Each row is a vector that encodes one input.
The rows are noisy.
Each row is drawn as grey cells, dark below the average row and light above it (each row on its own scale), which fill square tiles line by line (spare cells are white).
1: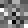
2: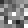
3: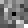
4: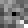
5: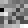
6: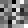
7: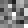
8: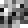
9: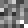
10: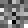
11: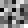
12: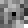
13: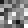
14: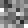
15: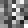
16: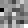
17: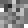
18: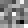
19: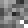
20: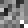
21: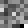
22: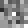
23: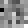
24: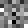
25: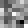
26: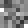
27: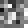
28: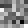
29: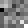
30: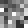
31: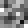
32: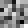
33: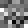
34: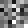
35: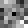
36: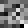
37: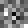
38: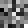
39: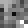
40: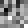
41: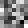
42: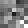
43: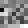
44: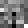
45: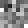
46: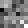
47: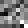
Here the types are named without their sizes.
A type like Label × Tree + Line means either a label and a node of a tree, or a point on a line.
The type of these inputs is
Bool × Bool × Bool × Line.
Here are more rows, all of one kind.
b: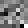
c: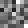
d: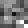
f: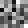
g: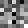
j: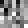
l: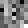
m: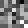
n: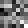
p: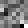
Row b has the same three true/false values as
c, f, n and p.
